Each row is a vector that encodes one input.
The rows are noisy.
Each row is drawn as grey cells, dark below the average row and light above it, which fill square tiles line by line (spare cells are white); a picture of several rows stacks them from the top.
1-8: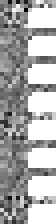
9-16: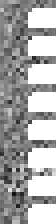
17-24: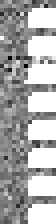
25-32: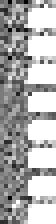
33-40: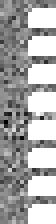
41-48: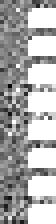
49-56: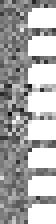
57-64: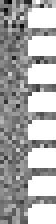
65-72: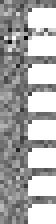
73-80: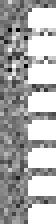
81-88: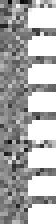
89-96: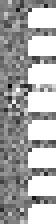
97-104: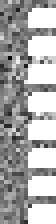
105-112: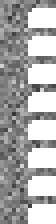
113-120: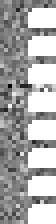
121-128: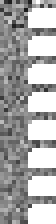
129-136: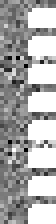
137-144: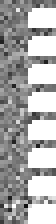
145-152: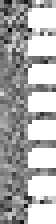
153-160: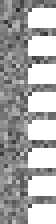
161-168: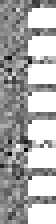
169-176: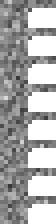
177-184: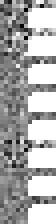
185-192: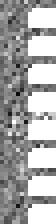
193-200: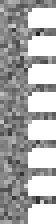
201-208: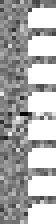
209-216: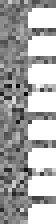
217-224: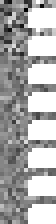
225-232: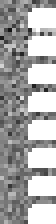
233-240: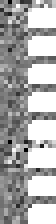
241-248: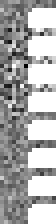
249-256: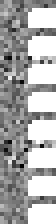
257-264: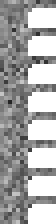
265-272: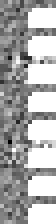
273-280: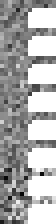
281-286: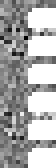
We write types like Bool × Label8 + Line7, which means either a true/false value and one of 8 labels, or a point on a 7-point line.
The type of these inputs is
Bool × Circle6 × Label6 + (Tree7 + Tree10) × Tree10.
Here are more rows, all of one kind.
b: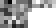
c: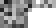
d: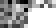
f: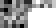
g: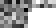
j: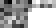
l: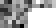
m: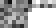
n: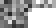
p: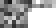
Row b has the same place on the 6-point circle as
f and l.
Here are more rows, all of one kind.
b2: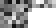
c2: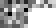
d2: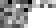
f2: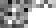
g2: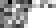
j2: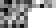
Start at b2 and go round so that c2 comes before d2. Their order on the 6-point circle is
b2, c2, d2, g2, j2, f2.
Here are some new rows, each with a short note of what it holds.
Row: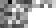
a point on a 6-point circle, one of 6 labels and a true/false value
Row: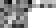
a point on a 6-point circle, one of 6 labels and a true/false value
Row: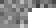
a node of each of two 10-node trees
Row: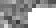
a node of a 7-node tree and a node of a 10-node tree
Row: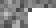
a node of a 7-node tree and a node of a 10-node tree
